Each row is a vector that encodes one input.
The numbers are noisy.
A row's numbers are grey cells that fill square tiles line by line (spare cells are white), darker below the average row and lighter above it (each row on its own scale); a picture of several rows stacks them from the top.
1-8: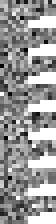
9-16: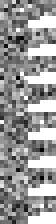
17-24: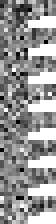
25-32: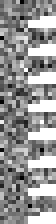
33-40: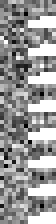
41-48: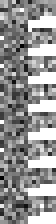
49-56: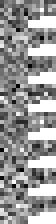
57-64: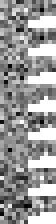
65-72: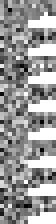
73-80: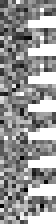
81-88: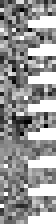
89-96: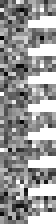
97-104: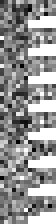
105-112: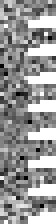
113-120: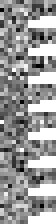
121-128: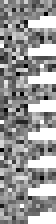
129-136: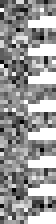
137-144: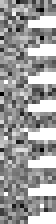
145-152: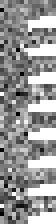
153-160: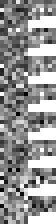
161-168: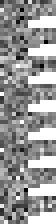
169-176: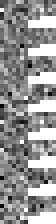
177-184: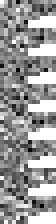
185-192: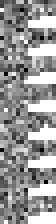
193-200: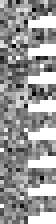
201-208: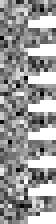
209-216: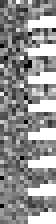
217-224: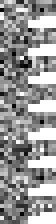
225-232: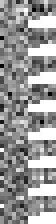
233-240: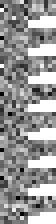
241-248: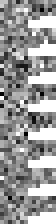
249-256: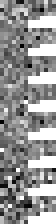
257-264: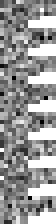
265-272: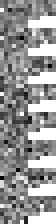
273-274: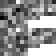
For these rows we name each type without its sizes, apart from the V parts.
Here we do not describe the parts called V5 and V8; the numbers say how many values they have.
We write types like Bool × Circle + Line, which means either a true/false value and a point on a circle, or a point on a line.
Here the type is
Bool × Line × V5 × V8.
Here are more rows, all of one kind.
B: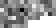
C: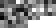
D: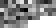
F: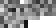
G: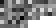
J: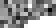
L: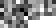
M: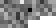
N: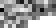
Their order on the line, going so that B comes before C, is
L, G, F, D, B, J, N, C, M.
